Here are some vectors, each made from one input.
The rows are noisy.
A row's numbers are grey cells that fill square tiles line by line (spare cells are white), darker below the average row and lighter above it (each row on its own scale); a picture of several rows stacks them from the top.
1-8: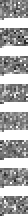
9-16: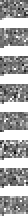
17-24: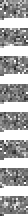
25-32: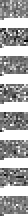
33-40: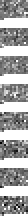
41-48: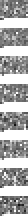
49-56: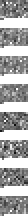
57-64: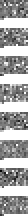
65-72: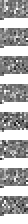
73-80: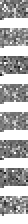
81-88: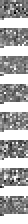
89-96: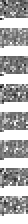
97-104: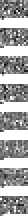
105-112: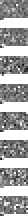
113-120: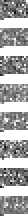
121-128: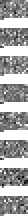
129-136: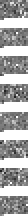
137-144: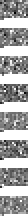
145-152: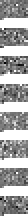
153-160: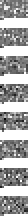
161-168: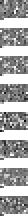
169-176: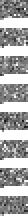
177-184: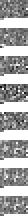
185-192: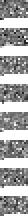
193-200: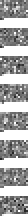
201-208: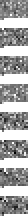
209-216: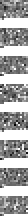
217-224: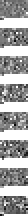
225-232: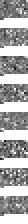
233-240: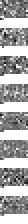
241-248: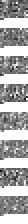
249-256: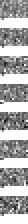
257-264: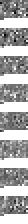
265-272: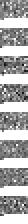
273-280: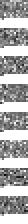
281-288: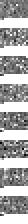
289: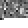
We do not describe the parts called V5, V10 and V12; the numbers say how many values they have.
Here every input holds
either a point on a 4-point line, a point on a 6-point line and a point on a 9-point line, or a value of V5 and a value of V10, or a value of V12.
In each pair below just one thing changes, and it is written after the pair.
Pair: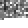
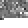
the place on the 9-point line
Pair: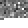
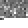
the place on the 6-point line
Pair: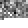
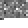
the place on the 4-point line
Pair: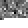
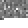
the place on the 6-point line
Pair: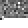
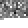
the place on the 4-point line
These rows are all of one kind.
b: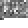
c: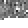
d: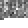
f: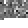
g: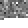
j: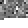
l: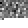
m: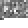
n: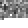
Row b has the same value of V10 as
f and m.
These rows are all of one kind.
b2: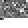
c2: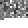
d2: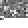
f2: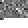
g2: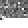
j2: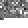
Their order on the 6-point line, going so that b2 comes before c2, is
f2, j2, b2, d2, g2, c2.
